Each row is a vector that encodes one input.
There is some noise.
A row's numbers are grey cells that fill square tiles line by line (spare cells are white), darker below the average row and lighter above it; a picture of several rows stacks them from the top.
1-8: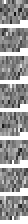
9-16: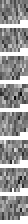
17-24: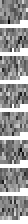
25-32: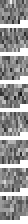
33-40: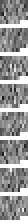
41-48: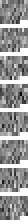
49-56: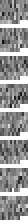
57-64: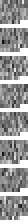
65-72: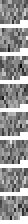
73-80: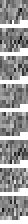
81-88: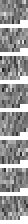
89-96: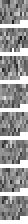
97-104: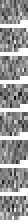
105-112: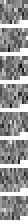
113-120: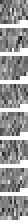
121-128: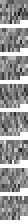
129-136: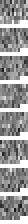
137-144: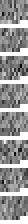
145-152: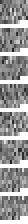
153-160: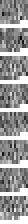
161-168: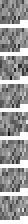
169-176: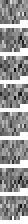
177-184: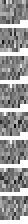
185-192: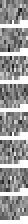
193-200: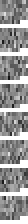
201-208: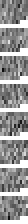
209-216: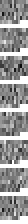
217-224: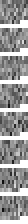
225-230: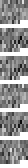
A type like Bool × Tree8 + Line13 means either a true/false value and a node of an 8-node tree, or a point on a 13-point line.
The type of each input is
Circle10 + Line11 + Tree14.
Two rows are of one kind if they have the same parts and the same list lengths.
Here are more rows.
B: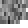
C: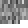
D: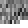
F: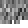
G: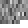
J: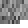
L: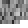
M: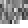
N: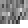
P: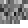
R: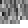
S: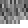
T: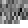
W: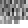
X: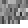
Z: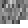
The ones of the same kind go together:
B, C, G, J, L, N, X, Z
D, F, M, P, T
R, S, W

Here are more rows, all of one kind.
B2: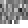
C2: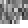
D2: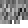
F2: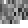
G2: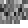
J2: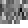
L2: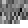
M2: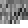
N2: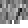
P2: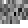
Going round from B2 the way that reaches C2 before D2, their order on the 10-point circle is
B2, C2, F2, P2, G2, J2, L2, M2, D2, N2.
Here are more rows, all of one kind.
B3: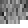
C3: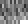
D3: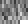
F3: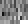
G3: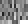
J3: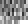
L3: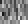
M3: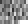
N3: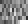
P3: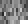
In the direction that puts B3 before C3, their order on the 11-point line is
J3, M3, N3, P3, B3, C3, D3, L3, F3, G3.
